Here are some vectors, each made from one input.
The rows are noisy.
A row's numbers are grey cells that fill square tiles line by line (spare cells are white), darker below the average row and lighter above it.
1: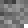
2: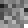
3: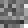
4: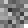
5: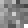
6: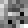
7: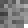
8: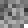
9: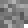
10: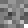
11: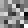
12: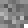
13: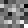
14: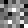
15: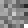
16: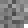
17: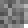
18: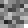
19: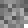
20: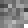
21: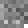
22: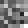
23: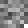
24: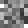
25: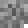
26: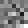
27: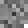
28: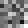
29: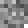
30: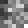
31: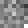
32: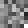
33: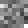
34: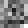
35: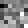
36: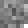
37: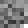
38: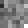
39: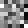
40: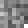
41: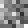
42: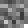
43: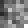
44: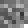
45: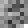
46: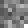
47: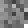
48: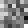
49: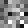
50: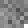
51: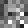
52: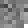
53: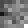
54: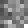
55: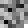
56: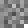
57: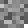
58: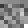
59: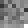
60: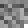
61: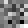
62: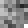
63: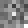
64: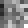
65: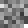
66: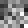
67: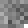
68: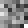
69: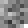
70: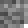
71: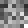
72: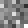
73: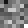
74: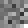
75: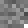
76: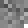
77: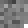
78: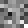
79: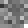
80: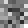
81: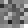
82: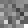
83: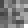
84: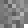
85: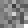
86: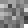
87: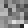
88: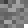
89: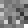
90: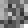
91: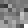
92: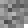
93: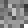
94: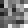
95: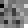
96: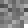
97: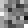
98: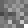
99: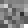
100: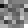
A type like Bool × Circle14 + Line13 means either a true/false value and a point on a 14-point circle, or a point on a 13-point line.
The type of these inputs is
Line3 × Line5 + Line11.
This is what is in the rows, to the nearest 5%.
About 50% of them hold a point on a 3-point line and a point on a 5-point line. The rest hold a point on an 11-point line.
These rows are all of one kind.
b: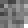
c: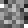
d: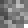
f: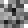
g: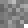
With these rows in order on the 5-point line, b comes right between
d and f.
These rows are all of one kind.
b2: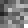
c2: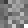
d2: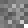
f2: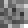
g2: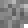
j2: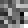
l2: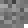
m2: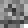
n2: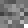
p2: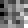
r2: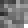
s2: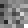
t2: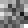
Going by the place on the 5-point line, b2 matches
g2, j2, s2 and t2.
